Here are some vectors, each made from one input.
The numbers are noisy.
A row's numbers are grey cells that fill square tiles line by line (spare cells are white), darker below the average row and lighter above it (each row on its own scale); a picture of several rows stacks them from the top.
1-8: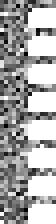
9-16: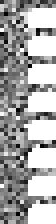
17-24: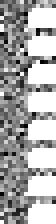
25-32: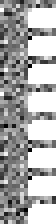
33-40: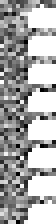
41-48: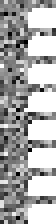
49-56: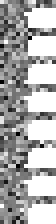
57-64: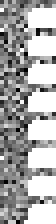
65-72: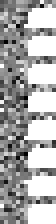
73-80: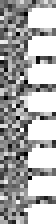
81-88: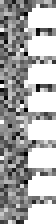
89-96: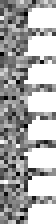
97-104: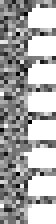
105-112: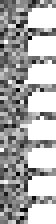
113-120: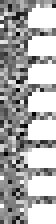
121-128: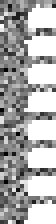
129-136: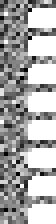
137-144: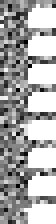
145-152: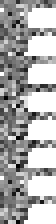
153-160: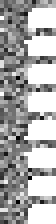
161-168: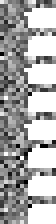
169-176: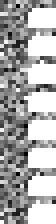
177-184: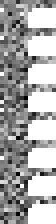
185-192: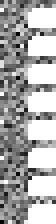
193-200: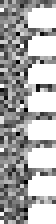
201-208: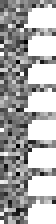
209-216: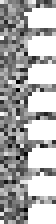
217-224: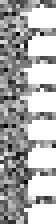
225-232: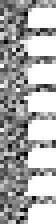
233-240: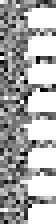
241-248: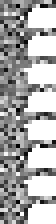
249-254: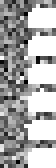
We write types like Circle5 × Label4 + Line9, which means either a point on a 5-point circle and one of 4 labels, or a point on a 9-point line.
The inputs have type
Line11 + Line19.
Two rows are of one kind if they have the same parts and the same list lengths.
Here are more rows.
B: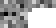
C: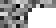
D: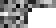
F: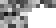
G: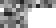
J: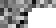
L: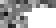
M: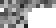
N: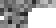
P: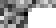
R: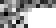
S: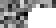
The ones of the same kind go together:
B, F, G, L, M, R
C, D, J, N, P, S

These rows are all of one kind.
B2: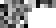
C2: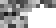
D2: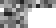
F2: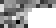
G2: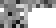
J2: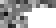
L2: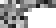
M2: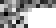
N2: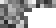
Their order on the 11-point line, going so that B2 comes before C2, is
B2, N2, L2, J2, C2, M2, F2, D2, G2.
